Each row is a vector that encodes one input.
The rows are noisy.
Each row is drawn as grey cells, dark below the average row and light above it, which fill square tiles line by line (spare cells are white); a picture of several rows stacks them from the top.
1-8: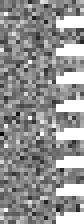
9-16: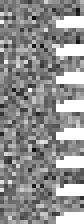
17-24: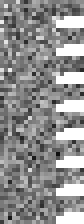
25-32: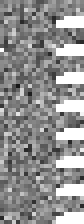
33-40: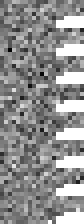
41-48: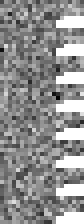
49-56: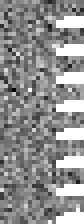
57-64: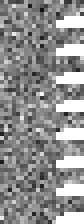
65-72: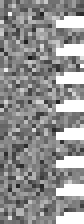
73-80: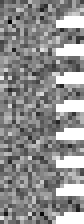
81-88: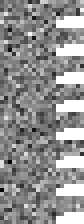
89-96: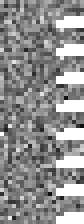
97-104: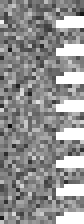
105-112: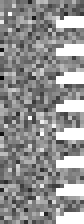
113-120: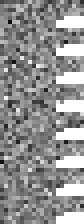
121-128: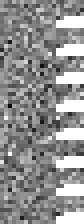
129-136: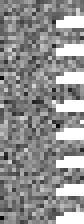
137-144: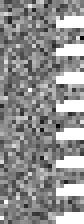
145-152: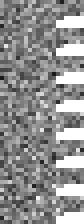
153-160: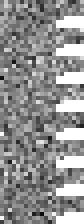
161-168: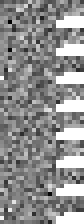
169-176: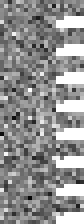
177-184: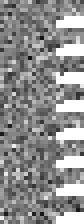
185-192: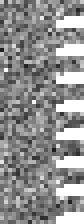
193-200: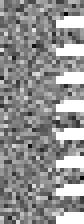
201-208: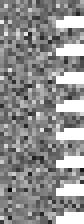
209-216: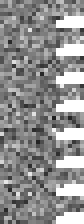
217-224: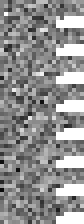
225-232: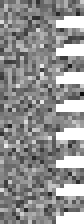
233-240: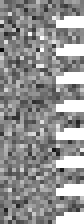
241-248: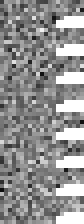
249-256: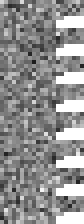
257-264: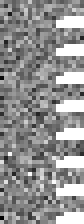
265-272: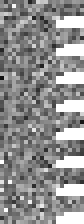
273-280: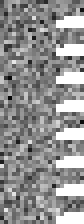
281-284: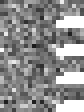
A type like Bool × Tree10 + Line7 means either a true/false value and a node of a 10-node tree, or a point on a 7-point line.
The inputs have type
(Circle15 + Circle20) × Line10.
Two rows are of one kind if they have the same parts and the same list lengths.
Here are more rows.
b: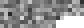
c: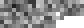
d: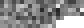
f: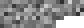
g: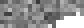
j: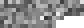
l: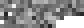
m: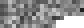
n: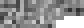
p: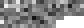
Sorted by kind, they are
b, c, f, g, j, m, n
d, l, p

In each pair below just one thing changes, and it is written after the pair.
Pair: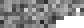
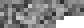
the place on the 10-point line
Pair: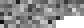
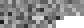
the place on the 15-point circle
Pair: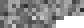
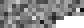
the place on the 15-point circle
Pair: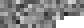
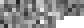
the place on the 15-point circle
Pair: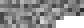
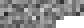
the place on the 15-point circle
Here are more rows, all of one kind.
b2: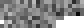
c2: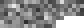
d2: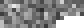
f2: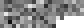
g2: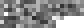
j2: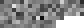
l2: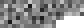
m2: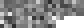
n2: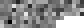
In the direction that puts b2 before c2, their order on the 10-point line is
f2, g2, m2, b2, c2, d2, j2, l2, n2.
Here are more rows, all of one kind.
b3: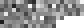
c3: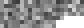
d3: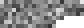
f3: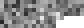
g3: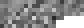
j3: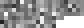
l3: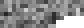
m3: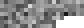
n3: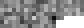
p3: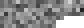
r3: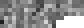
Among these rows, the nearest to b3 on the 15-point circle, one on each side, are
d3 and l3.
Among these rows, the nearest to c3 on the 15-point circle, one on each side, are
g3 and j3.
